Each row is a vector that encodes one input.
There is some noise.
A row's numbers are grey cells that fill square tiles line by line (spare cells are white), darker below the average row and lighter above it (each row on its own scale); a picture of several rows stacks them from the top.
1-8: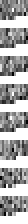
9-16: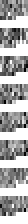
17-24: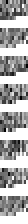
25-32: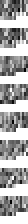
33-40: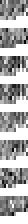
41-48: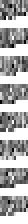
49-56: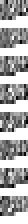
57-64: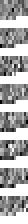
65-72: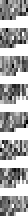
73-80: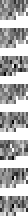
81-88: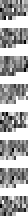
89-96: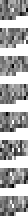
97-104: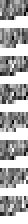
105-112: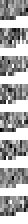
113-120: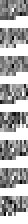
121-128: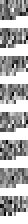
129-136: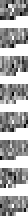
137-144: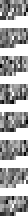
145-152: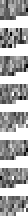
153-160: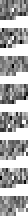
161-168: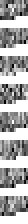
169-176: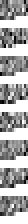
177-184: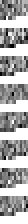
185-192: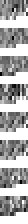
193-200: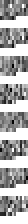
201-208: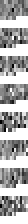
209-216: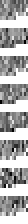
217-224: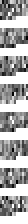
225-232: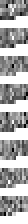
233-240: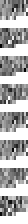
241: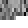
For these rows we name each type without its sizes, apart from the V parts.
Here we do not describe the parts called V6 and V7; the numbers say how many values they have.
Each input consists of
either a point on a line, a true/false value and a value of V6, or a value of V7.
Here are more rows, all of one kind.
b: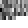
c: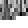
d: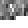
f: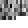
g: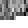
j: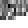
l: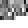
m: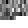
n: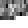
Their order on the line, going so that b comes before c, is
f, b, j, c, m, l, g, n, d.
